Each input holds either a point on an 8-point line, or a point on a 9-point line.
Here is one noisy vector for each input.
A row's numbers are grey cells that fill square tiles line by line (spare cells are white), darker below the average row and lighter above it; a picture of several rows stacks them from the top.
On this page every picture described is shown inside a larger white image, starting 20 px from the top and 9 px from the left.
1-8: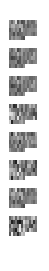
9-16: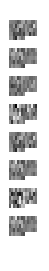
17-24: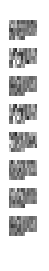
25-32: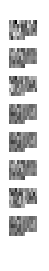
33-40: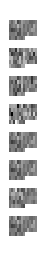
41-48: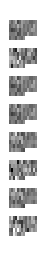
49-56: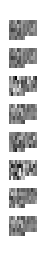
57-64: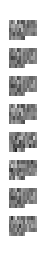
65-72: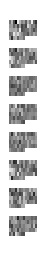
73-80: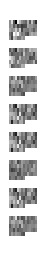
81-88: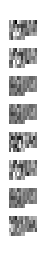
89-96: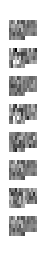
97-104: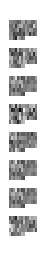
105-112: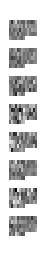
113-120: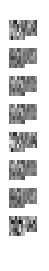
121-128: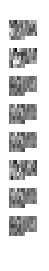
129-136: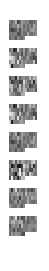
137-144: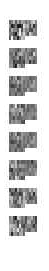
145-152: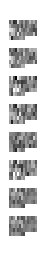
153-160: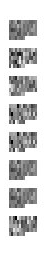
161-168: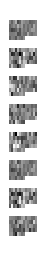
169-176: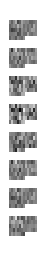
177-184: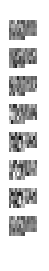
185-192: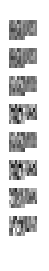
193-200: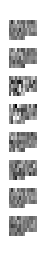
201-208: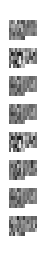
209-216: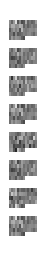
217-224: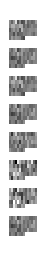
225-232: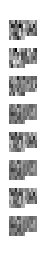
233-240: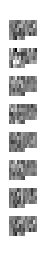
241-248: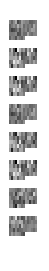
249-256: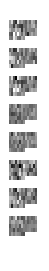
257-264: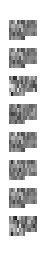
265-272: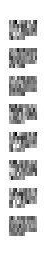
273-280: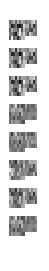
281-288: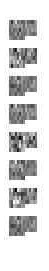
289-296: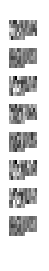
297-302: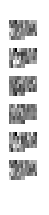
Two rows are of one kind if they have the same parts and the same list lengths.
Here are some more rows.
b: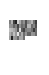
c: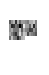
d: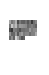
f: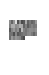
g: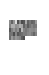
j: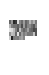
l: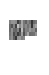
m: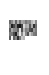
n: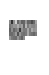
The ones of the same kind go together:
b, c, j, m
d, f, g, l, n

